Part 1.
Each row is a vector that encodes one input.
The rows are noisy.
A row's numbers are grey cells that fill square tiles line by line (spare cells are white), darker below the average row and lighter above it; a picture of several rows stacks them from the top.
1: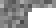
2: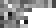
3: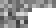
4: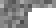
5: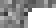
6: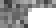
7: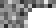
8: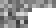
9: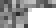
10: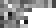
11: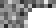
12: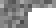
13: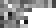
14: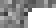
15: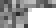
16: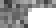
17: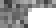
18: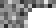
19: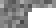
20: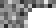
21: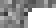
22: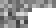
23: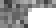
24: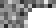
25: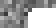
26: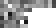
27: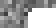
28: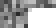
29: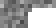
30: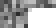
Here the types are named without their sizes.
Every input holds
a node of a tree.
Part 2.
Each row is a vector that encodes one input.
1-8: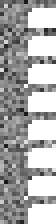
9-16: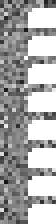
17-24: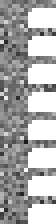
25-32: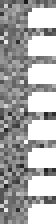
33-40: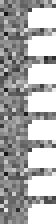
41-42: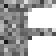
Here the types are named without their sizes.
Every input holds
a point on a line.
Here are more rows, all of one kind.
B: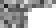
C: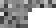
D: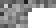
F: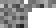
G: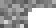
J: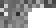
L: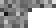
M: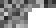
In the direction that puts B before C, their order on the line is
B, F, C, L, G, D, J, M.
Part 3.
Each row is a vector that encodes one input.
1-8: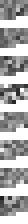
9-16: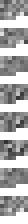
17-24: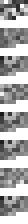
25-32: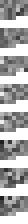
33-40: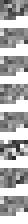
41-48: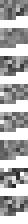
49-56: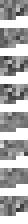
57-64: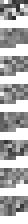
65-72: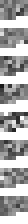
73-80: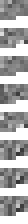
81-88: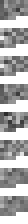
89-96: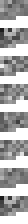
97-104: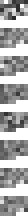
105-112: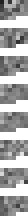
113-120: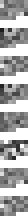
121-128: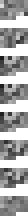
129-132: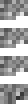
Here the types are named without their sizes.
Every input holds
either a fixed value, or a node of a tree.
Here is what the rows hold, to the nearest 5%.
About 5% of them hold a fixed value. The rest hold a node of a tree.
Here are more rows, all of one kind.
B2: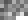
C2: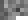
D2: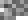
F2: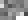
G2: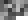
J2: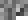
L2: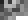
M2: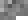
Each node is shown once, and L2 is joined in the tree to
C2.
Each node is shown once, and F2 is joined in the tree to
B2 and M2.
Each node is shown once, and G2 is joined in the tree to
J2.
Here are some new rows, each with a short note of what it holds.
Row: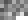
a node of a tree
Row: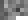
a node of a tree
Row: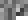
a node of a tree
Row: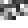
a fixed value
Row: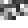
a fixed value
